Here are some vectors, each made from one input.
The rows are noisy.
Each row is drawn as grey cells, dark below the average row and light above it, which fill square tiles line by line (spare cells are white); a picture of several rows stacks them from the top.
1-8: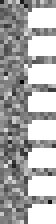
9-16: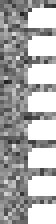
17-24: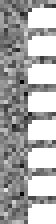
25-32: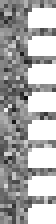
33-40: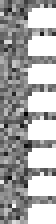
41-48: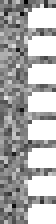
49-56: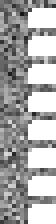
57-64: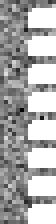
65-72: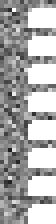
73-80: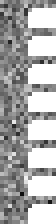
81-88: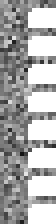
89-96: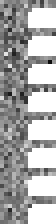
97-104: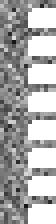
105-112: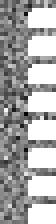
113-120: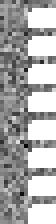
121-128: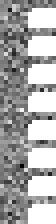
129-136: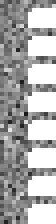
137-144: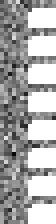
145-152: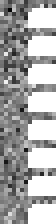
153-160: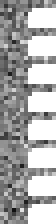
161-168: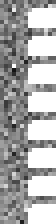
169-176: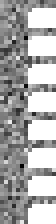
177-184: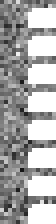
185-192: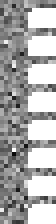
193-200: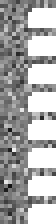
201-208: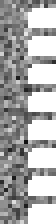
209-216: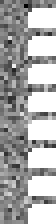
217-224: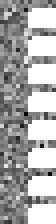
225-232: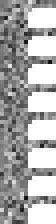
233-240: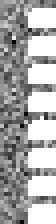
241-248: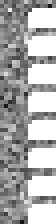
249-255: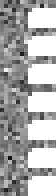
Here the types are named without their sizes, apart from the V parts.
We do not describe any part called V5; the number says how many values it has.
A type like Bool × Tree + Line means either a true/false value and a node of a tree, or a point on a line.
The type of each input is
List(Line) × V5.
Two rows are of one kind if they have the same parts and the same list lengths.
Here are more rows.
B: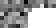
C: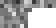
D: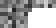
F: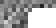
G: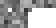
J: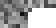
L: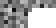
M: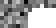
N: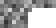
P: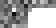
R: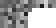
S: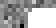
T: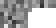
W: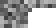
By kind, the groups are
B, J, M
C, T
D, F, P, R, S, W
G, L, N

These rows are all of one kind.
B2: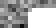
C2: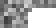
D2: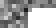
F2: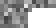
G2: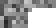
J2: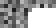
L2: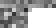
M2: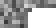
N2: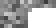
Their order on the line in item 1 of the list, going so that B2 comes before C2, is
J2, D2, N2, B2, F2, M2, C2, L2, G2.
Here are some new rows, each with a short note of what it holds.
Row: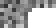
a value of V5, together with a list of three items
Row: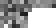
a value of V5, together with the empty list
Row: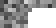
a value of V5, together with a list of one item
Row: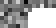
a value of V5, together with the empty list
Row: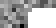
a value of V5, together with a list of two items
